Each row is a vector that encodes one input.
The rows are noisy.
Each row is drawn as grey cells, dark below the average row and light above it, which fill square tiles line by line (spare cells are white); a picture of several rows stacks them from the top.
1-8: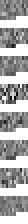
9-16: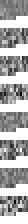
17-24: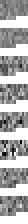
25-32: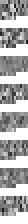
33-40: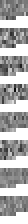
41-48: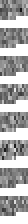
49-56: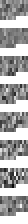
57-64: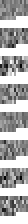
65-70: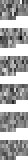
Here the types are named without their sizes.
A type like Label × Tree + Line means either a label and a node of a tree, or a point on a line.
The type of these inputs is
Bool × (Circle + Unit).
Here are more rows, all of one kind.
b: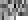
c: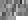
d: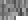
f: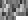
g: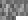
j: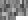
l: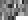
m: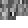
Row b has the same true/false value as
c and j.
